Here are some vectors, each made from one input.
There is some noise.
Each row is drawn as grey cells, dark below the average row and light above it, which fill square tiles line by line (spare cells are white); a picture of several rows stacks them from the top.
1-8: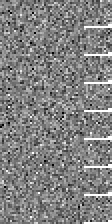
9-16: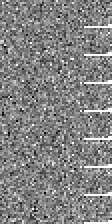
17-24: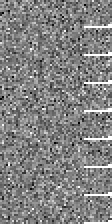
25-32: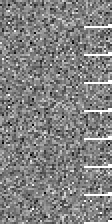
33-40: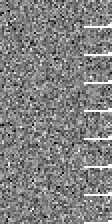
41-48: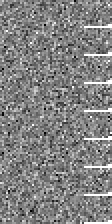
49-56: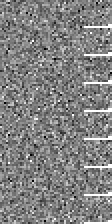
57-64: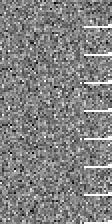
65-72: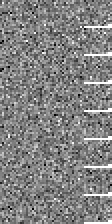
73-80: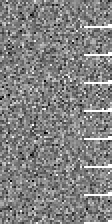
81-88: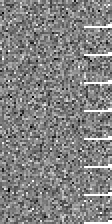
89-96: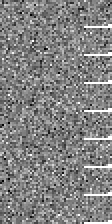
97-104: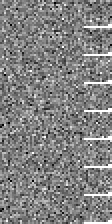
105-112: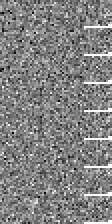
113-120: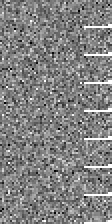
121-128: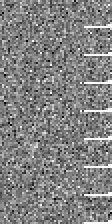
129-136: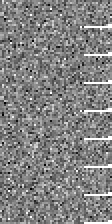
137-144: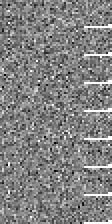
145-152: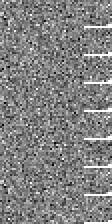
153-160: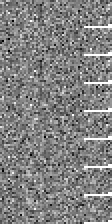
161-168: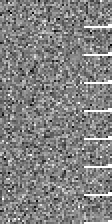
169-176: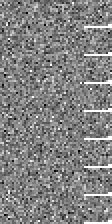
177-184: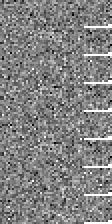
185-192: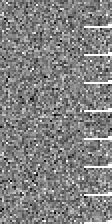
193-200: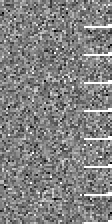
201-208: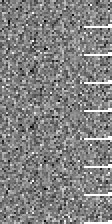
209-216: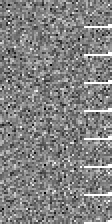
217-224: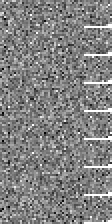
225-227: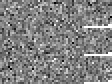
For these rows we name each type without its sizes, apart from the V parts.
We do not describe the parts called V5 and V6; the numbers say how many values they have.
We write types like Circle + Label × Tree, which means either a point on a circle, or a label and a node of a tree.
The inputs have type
Circle × (Tree × V5 + V6).
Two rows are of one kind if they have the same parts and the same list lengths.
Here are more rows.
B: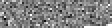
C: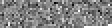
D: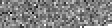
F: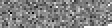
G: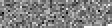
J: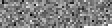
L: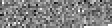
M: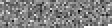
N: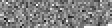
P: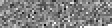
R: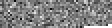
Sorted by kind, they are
B, C, D, F, G, L, M, P
J, N, R

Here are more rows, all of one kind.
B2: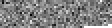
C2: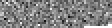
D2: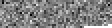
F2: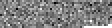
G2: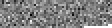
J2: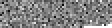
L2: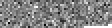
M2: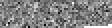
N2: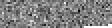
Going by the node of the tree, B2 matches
D2, F2 and J2.
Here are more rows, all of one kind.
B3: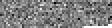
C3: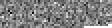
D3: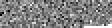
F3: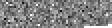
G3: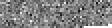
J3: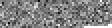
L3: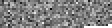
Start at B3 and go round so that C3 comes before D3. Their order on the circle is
B3, L3, G3, J3, F3, C3, D3.
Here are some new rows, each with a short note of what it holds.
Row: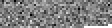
a point on a circle, a node of a tree and a value of V5
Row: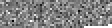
a point on a circle and a value of V6
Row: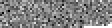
a point on a circle, a node of a tree and a value of V5
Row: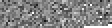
a point on a circle and a value of V6
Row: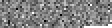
a point on a circle, a node of a tree and a value of V5
